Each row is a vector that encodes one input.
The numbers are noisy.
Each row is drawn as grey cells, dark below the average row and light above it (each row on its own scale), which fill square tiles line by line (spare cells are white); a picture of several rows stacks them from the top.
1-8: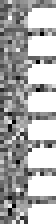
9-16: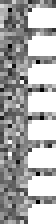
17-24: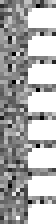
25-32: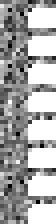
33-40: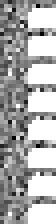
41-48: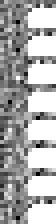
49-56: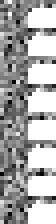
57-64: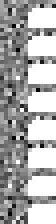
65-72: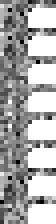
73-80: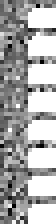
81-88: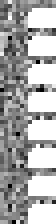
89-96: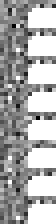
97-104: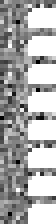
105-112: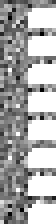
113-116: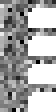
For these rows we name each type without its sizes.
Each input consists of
a point on a line and a true/false value.
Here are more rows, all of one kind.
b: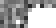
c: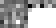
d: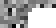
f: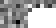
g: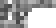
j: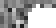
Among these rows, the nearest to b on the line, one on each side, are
c and j.
